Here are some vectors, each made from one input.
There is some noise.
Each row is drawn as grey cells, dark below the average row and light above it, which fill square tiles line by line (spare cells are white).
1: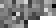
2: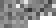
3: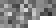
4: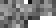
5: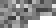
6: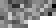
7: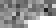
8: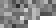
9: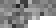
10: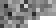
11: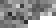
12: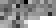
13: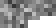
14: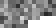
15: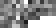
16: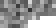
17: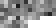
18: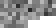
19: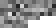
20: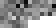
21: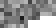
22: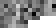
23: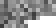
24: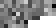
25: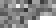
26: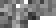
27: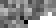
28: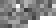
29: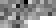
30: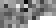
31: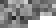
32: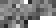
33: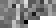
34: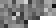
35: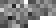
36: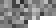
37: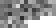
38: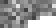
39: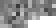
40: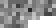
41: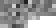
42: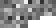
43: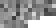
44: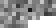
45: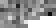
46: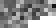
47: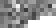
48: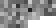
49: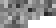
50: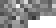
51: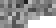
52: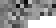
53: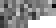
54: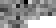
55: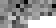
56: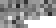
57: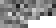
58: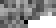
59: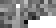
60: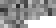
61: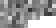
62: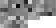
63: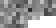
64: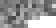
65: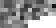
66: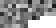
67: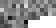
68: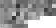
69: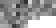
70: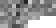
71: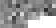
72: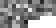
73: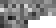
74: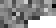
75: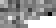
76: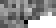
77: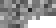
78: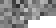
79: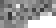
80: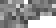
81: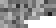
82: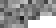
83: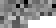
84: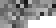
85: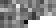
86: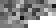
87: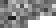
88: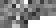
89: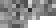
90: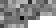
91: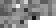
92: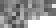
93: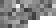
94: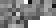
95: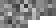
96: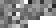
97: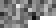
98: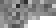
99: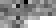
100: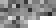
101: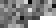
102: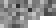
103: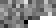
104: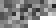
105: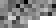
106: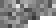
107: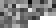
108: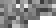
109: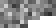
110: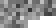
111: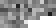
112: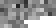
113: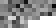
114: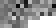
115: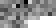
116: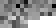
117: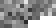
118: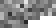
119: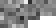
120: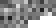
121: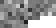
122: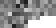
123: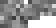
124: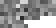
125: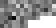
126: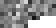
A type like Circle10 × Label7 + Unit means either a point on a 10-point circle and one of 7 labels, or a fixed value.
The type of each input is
Bool × Bool × Bool × Bool × (Label7 + Line6).
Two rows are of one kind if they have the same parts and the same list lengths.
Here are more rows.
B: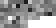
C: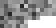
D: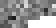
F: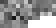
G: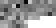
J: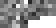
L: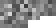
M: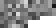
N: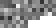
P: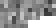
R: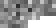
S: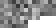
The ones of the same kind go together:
B, G, L, P, R, S
C, D, F, J, M, N

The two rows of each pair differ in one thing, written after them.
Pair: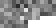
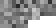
the place on the 6-point line
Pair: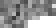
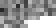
one of the four true/false values
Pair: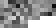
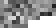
the place on the 6-point line
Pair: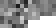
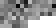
one of the four true/false values
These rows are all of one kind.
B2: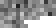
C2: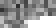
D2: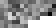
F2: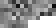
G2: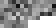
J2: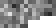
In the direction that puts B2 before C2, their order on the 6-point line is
D2, J2, B2, G2, F2, C2.
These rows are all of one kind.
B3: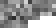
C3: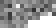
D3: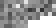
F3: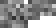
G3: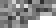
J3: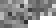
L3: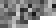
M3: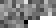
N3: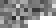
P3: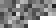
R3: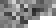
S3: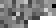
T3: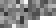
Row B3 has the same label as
F3, J3, M3 and S3.
